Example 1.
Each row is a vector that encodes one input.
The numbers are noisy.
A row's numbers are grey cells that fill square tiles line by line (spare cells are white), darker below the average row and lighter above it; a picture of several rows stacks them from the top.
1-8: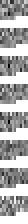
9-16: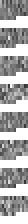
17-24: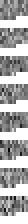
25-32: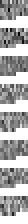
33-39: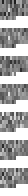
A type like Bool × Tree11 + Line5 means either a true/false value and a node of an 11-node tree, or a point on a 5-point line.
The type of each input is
Line3 × Line3.
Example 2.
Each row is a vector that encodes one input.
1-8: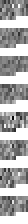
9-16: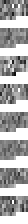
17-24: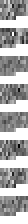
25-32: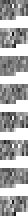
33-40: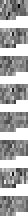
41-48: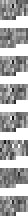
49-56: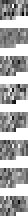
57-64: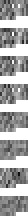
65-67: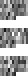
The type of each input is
Line13.
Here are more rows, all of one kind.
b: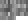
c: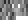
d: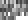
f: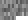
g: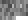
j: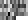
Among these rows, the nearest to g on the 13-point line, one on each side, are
b and c.
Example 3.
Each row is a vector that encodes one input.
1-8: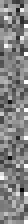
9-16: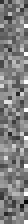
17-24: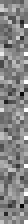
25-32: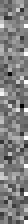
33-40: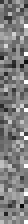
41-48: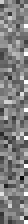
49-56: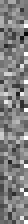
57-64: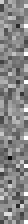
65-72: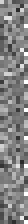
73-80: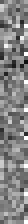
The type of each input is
Line6 × Line6.
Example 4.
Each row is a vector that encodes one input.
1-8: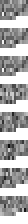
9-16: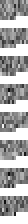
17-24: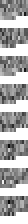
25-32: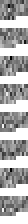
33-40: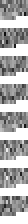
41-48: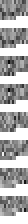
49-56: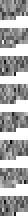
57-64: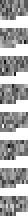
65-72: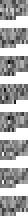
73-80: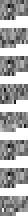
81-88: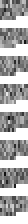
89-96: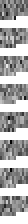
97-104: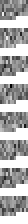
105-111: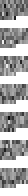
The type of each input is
Label12.
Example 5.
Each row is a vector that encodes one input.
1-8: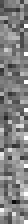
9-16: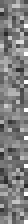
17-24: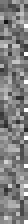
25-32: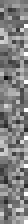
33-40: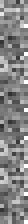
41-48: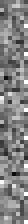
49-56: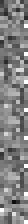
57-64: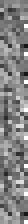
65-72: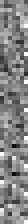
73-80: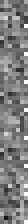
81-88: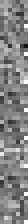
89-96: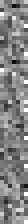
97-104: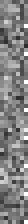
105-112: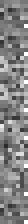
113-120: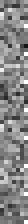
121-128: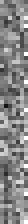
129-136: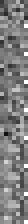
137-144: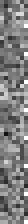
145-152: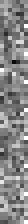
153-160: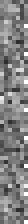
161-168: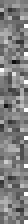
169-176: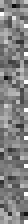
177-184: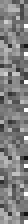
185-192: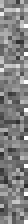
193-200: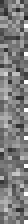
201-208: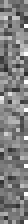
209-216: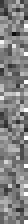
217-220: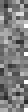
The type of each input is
Bool × Bool × Bool × Bool.
